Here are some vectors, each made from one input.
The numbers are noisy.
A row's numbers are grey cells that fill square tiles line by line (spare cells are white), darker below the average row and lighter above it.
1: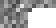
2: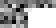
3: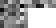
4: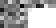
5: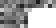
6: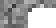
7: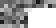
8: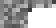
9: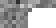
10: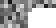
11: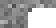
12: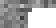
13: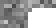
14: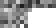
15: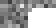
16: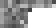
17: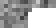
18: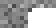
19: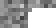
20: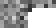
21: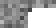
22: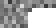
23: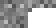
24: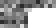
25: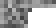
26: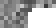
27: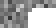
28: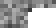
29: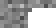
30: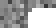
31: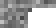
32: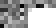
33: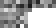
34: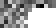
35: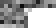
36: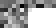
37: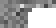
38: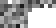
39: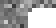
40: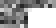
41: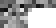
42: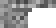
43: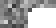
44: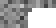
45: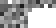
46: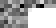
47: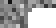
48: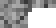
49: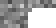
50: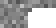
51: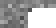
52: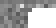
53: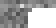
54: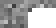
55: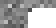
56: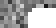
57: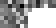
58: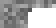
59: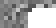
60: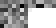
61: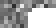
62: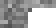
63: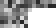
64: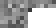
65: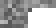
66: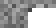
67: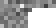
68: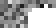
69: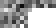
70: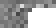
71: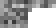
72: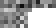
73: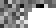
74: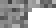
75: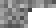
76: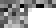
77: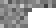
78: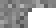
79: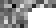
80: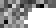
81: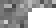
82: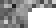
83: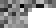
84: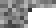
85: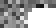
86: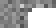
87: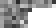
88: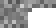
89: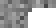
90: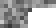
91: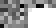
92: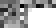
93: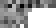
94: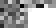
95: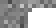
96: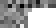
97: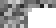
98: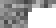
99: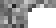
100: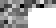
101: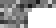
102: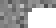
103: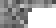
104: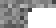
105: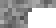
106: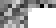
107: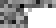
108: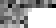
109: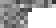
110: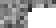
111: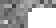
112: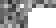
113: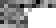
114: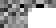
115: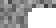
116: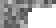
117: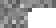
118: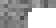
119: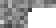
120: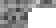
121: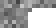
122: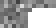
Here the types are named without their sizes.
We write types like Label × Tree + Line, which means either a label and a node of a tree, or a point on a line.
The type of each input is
Bool × (Circle + Unit) + Line.
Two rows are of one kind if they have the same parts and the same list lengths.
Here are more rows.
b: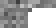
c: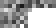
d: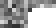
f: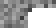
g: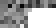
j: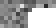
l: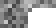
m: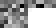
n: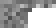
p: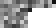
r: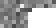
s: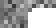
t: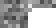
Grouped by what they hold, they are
b, p, r
c, g, m
d, f, j, l, n, s, t

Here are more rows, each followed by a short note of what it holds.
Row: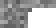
a point on a circle and a true/false value
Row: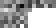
a point on a line
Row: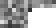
a point on a circle and a true/false value
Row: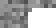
a point on a circle and a true/false value
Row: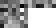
a point on a line
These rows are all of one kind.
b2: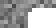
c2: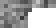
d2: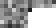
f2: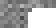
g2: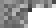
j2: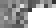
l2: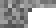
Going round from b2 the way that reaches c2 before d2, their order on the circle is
b2, c2, g2, f2, l2, j2, d2.
